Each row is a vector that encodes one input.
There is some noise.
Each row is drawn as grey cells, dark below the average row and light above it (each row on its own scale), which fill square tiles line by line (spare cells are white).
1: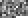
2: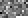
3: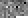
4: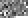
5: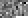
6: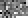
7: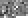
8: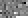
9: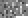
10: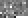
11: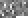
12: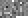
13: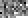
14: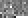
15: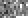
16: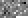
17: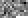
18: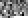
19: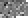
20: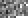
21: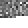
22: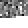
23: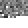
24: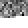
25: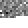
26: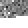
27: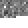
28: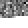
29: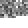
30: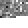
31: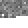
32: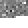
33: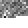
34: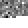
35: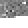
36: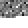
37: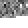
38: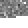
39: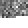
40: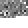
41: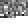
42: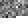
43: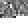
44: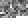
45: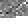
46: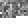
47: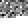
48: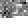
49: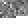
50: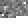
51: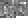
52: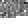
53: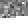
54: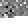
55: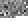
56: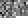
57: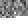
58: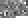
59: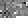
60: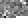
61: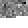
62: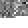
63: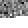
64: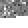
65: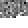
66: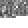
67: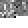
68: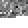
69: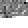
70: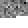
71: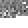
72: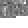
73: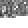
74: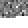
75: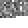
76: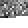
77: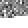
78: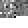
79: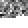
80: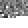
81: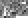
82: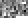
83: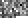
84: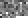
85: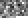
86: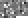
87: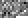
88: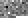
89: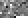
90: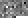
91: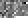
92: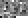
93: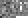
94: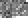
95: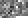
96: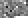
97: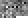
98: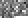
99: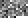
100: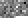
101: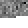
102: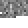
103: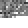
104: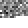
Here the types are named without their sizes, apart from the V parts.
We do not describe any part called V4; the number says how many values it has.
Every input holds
a value of V4, together with either a label, or a node of a tree.
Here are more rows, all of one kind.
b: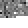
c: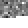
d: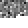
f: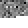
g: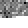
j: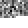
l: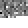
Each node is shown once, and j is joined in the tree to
b and g.
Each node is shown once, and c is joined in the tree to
b and d.
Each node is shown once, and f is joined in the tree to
b and l.
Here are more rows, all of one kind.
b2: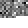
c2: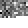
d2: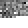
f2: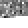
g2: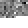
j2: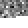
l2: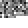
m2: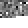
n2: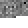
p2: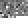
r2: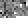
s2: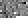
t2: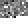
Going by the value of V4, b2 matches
f2, g2 and j2.
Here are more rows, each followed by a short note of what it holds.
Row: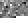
a label and a value of V4
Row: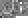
a label and a value of V4
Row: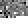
a node of a tree and a value of V4
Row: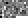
a label and a value of V4
